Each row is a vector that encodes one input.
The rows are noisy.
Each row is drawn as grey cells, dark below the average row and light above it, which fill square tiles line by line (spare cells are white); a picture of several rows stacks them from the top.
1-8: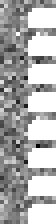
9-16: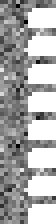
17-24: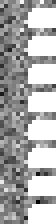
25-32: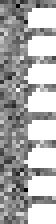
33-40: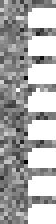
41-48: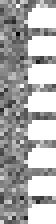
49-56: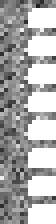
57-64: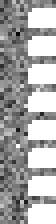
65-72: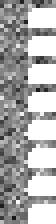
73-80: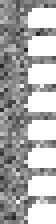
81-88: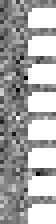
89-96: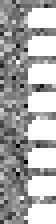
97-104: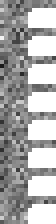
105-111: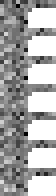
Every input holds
a point on an 8-point line and a true/false value, together with either a fixed value, or a node of a 7-node tree.
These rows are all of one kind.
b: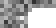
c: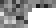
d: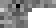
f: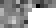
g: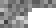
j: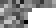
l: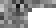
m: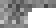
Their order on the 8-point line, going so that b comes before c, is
b, j, l, d, g, m, f, c.
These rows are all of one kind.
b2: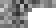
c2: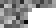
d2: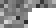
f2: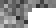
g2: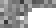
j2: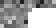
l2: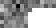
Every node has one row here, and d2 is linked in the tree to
c2 and f2.
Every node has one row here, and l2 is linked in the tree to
b2.
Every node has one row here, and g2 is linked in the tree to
c2 and j2.
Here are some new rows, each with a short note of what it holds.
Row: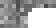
a point on an 8-point line, a node of a 7-node tree and a true/false value
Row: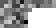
a point on an 8-point line, a node of a 7-node tree and a true/false value
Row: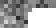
a point on an 8-point line, a node of a 7-node tree and a true/false value
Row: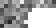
a point on an 8-point line and a true/false value
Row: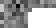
a point on an 8-point line, a node of a 7-node tree and a true/false value
